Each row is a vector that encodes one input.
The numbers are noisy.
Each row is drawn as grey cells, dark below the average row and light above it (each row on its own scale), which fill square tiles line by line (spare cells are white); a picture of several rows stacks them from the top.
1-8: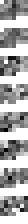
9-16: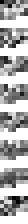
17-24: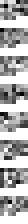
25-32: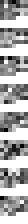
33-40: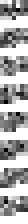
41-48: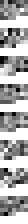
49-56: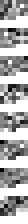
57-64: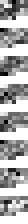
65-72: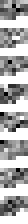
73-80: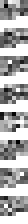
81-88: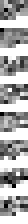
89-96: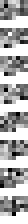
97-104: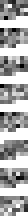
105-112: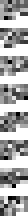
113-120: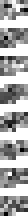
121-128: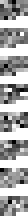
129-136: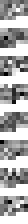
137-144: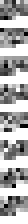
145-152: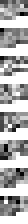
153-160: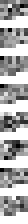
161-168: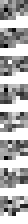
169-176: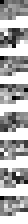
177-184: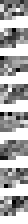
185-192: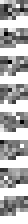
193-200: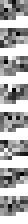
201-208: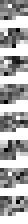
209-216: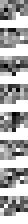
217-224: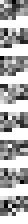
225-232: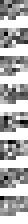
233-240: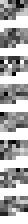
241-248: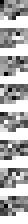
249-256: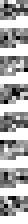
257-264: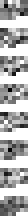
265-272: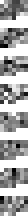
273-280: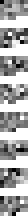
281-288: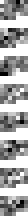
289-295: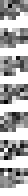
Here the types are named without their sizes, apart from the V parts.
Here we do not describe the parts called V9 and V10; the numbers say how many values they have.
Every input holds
either a point on a line, or a true/false value, a value of V9 and a value of V10.
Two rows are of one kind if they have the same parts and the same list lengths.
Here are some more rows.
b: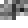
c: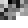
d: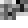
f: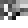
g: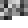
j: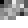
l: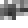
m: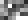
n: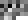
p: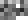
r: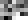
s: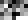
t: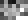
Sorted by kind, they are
b, c, d, g, l, m, p, r
f, j, n, s, t

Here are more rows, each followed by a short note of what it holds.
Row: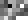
a true/false value, a value of V9 and a value of V10
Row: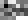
a point on a line
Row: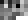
a true/false value, a value of V9 and a value of V10
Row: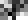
a point on a line
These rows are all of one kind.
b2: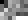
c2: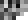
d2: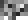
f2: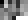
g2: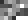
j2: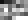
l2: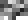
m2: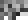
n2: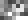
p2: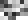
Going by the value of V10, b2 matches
f2, n2 and p2.
